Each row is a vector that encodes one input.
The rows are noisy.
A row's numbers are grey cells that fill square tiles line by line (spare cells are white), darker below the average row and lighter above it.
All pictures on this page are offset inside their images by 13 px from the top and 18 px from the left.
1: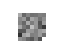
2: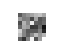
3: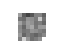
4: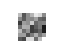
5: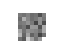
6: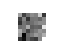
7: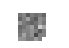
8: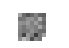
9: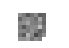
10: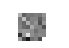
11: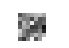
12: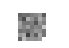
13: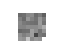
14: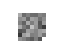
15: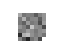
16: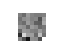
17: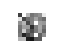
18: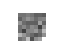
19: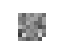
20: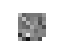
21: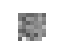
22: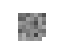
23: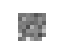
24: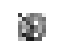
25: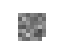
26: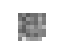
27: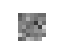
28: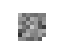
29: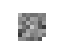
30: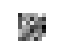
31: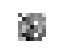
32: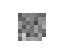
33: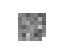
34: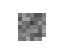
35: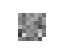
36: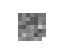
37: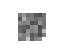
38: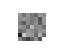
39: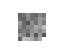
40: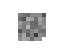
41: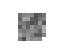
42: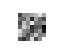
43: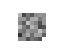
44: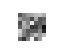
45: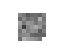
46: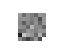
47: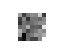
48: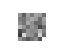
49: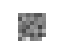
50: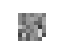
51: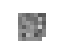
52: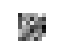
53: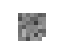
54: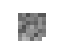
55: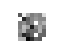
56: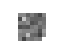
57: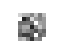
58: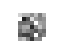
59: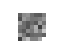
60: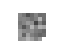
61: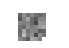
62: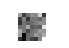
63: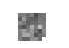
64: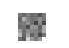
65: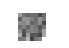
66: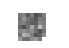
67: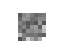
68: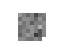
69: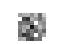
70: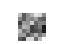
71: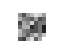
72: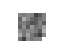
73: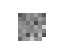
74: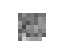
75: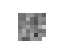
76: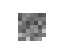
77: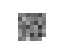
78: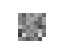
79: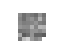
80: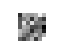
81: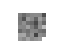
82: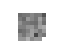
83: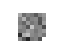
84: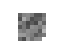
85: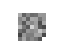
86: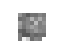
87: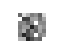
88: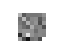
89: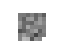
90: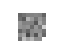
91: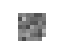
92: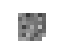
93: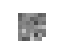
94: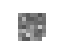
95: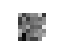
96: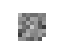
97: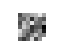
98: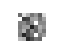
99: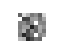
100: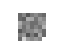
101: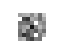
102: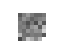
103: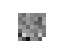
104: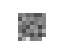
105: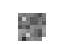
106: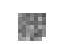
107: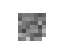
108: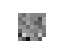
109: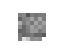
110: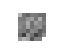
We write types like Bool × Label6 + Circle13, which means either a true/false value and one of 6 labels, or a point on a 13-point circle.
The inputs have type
Bool × Line5 + List3(Line3 × Line4).
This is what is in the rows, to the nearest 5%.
About 20% of them hold a point on a 5-point line and a true/false value. The rest are lists of up to three items, each a point on a 3-point line and a point on a 4-point line: about 5% of all rows are empty, 20% hold one, 20% two and 35% three.
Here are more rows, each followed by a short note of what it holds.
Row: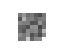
a list of two items
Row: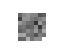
a list of two items
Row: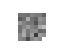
a list of three items
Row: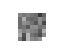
a list of two items
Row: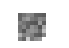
a list of two items
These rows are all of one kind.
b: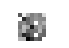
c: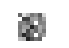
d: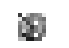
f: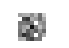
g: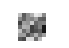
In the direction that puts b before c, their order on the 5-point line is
d, b, c, f, g.
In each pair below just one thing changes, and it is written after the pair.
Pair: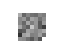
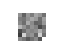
the place on the 4-point line in item 1 of the list
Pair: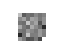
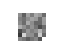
the place on the 4-point line in item 1 of the list
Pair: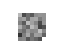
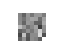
the place on the 4-point line in item 1 of the list
